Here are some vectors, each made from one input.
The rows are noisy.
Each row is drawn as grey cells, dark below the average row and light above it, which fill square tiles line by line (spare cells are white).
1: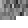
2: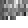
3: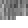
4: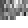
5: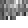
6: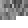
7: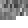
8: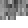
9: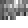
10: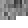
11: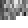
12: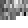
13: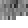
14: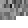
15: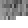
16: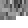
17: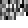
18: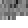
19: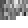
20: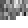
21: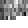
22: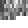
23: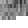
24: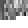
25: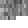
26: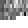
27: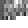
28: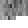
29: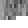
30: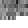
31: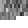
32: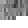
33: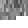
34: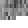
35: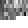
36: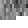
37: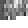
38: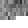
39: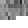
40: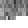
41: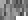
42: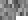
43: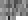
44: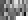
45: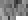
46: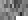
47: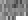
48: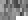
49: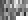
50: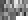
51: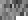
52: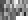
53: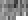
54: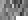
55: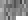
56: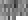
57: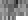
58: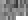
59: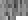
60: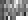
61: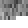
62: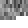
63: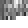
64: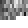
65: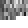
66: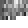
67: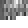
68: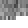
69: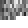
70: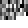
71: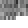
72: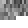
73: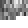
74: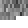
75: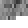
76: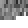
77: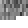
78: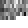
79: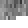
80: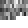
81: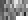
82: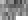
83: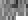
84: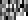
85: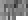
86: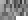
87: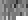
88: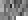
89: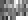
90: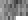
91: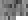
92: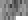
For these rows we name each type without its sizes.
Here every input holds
a list of items, each a point on a line and a true/false value.
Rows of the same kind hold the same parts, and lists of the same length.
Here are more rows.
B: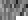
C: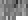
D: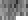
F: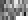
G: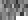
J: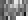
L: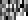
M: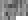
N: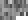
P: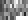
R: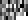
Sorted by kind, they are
B, C, D, G, M, N
F, J, P
L, R

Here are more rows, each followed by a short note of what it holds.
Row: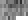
a list of two items
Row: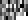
the empty list
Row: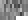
a list of two items
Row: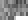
a list of two items
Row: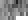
a list of two items
